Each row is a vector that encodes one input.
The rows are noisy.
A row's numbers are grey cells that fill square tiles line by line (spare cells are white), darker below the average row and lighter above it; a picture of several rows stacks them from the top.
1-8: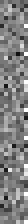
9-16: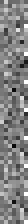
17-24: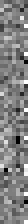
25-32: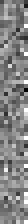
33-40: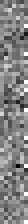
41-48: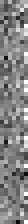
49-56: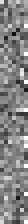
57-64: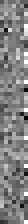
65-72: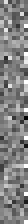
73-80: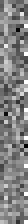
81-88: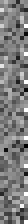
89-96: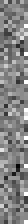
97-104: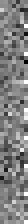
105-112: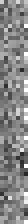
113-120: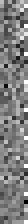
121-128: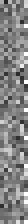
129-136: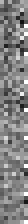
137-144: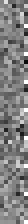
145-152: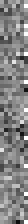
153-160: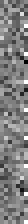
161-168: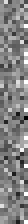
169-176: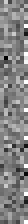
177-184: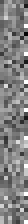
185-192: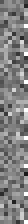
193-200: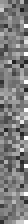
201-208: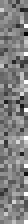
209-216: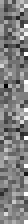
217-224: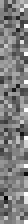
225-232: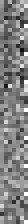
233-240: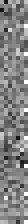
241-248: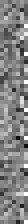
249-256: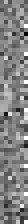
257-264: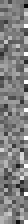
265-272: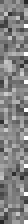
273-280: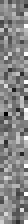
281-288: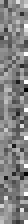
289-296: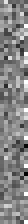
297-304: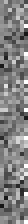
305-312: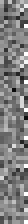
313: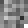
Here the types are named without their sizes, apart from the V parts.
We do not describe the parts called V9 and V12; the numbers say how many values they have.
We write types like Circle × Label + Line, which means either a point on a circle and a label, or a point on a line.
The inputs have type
Bool × Bool × Bool × Bool × (Circle + V9) + Tree + V12.
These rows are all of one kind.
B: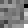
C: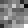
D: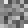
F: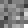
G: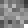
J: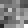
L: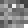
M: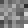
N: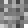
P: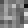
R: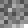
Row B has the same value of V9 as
D, F and N.
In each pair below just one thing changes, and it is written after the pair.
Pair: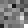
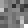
the place on the circle
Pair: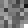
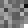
the place on the circle
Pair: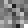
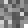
the place on the circle
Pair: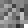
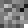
one of the four true/false values
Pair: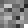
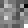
the place on the circle
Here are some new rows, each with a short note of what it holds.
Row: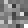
a point on a circle and four true/false values
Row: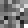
a node of a tree
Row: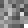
a point on a circle and four true/false values
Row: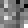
a point on a circle and four true/false values
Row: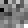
a value of V12
